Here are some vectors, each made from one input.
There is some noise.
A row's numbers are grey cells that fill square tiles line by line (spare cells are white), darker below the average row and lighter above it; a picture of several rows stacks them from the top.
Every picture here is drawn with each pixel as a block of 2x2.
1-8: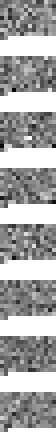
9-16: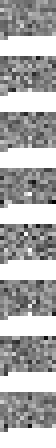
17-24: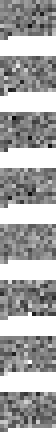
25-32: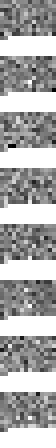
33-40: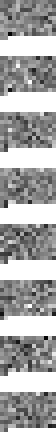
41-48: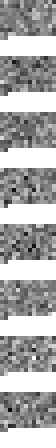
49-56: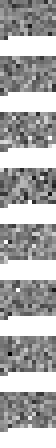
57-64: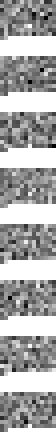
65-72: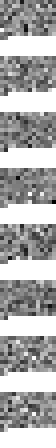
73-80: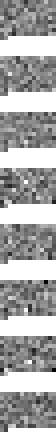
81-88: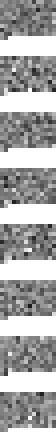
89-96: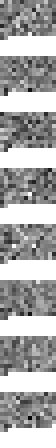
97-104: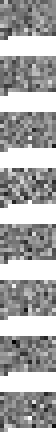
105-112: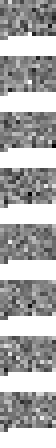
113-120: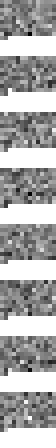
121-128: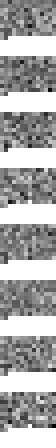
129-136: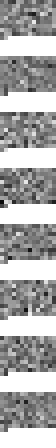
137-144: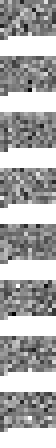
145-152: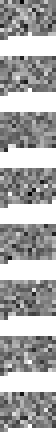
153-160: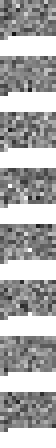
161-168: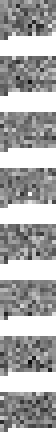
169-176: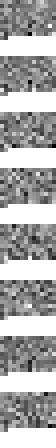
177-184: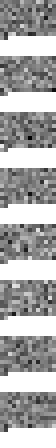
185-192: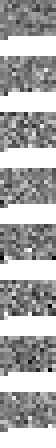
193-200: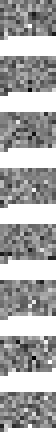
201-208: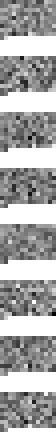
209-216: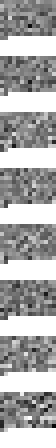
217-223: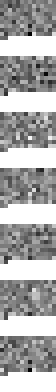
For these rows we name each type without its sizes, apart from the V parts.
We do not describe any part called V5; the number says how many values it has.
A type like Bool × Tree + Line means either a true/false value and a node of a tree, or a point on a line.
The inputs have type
(Circle + V5) × Tree × Tree.
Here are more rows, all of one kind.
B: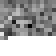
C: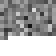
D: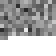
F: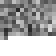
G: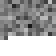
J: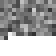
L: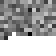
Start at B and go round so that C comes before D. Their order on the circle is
B, C, D, G, F, J, L.
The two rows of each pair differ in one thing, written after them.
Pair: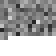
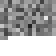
the node of one of the two trees
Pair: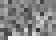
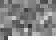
the place on the circle
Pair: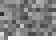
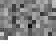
the place on the circle
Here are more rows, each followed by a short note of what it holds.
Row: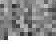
a point on a circle and a node of each of two trees
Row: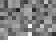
a node of each of two trees and a value of V5
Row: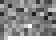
a node of each of two trees and a value of V5
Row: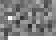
a point on a circle and a node of each of two trees
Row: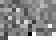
a point on a circle and a node of each of two trees
